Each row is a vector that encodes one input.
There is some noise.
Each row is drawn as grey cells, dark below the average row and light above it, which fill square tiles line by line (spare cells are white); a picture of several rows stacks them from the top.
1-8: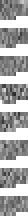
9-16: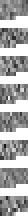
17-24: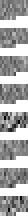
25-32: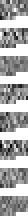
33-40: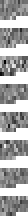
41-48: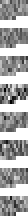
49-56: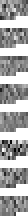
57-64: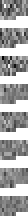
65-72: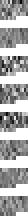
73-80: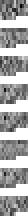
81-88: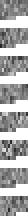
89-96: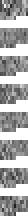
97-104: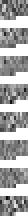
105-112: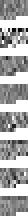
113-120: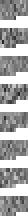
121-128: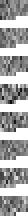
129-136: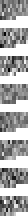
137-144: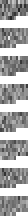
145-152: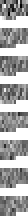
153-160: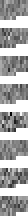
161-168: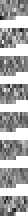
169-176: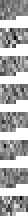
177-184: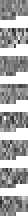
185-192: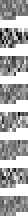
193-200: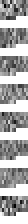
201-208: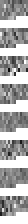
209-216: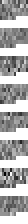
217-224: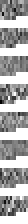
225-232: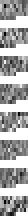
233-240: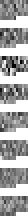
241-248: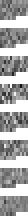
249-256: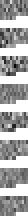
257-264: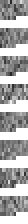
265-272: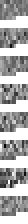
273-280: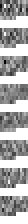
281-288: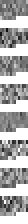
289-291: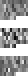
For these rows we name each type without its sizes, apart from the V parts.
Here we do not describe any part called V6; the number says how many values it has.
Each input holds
either a point on a circle, or a fixed value, or a true/false value and a value of V6.
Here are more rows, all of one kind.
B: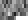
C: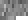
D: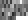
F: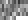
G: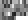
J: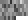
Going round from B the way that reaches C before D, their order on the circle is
B, C, F, J, D, G.
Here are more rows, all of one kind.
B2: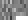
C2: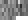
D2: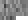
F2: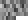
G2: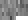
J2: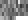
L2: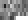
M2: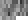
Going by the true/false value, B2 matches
D2 and F2.
